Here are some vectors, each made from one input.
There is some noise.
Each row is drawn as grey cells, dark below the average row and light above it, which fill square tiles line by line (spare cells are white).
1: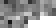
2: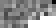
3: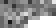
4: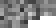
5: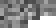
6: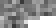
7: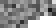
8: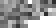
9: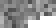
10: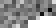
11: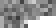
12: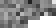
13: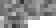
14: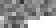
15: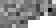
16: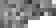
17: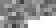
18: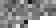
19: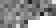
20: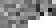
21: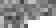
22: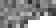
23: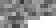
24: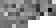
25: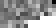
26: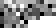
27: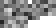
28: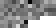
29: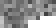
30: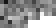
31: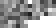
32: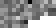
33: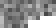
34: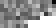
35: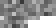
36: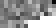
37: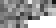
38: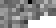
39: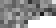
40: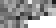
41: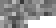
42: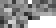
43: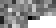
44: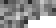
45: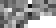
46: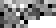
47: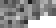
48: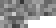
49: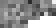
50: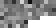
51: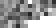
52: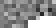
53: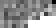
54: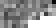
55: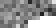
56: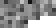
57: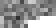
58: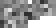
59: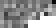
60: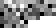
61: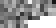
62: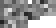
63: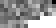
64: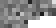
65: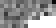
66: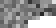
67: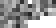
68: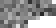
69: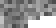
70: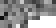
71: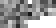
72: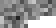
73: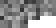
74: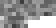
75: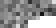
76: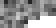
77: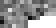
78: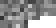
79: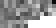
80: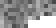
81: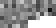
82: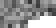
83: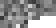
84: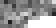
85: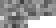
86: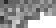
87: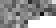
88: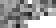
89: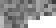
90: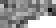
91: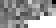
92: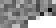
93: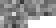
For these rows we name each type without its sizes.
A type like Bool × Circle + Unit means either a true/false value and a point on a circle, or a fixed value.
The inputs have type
List(Line).
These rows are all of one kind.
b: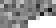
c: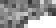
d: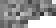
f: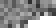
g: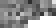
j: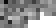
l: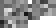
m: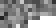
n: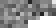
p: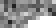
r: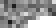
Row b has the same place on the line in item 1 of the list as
p and r.
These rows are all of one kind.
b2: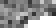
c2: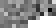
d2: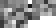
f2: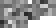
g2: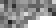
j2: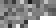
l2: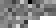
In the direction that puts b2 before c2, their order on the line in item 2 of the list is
g2, b2, d2, c2, f2, l2, j2.
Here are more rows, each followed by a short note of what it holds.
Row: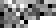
the empty list
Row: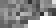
a list of two items
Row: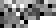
the empty list
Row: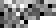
the empty list
